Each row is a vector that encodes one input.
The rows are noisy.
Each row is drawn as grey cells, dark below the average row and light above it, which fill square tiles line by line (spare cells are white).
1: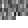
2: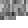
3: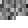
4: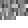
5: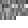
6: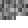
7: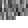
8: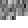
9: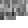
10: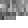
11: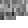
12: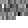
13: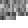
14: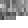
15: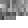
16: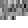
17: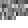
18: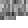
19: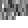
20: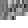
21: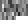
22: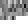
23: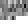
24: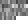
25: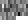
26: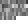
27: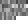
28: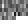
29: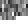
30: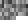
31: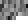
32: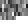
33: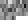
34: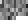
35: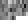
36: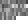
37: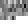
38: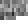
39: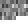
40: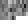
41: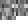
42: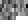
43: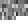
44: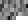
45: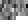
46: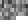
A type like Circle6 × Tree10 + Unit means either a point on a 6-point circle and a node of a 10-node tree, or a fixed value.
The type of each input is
Label5 × Label5.
